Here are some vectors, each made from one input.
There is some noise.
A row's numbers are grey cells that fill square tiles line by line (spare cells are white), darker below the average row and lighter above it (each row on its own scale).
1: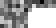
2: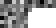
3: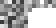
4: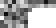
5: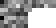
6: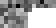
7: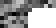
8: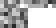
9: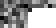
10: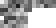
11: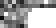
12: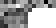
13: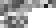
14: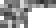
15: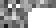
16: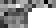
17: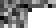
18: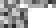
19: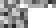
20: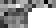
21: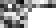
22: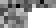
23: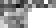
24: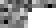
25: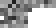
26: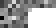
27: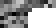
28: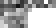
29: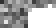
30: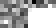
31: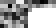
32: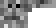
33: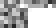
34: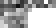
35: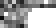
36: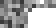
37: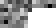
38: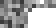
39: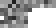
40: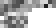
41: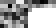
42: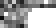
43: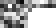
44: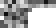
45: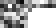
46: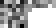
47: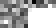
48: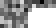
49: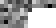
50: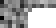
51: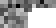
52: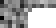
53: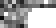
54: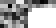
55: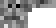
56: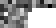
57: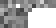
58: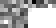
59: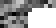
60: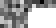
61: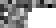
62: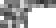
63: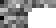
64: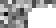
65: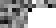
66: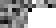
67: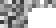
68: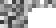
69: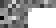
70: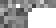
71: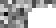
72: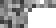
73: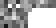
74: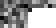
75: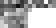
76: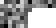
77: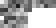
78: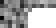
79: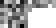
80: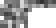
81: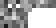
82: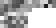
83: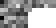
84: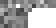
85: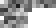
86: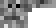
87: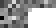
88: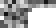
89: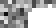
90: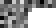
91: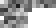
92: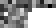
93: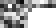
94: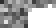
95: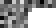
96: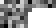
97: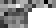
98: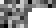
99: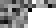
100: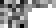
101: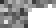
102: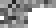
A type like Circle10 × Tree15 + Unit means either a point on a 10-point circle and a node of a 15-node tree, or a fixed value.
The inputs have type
Bool × Bool × Bool × Bool × Bool.
